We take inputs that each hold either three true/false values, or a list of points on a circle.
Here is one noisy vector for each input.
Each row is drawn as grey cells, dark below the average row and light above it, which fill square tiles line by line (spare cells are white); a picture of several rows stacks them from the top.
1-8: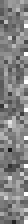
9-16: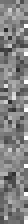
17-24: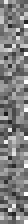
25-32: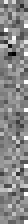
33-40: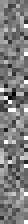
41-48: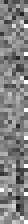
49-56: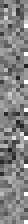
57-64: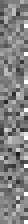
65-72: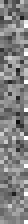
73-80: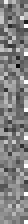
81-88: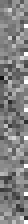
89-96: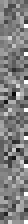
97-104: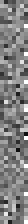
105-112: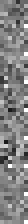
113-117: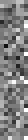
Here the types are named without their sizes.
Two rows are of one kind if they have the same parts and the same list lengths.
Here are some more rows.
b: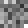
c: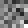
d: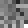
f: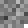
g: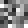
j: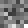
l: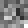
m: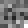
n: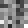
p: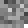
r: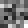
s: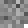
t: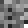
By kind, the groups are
b
c, d, j, l, n, t
f, g, p, s
m, r

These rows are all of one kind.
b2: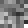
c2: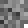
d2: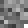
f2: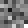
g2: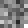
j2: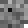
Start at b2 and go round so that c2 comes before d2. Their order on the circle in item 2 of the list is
b2, c2, d2, g2, j2, f2.
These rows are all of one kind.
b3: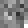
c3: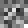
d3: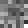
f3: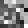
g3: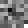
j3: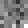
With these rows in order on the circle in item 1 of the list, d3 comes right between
g3 and j3.
